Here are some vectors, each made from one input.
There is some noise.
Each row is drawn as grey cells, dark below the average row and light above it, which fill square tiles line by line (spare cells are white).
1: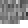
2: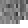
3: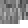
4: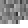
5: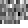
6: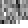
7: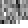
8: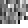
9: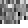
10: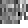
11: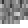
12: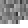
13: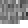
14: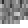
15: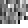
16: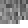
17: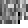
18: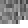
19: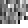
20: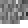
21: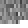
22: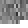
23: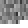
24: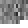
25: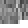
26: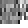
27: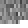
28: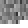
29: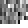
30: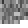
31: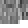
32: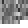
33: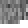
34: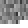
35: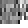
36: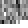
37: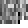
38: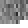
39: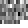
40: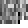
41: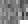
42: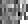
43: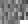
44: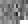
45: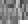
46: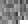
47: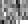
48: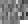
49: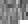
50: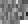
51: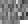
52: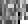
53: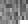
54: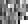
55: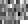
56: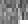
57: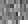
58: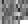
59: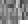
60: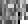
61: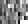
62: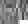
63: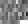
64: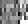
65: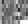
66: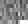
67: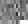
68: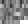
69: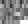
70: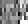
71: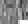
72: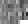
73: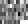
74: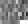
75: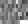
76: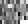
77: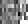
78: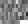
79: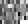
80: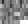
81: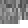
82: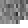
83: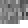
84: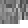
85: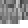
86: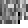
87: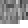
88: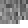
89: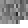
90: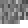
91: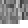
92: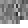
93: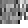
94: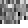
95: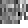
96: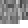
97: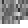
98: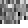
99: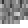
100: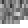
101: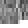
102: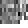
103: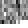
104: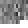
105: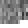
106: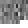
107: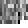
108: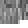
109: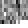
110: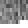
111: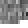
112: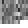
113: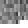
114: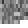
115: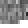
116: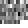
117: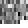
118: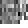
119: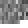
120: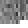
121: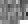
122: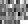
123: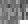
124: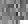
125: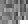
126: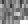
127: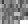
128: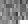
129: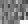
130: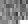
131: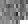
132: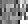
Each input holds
either a point on a 6-point line, or a list of up to three points on a 4-point line.
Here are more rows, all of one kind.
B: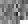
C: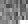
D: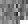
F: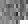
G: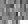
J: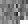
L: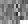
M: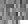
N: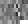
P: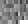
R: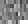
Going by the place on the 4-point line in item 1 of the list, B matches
D, J, L and N.
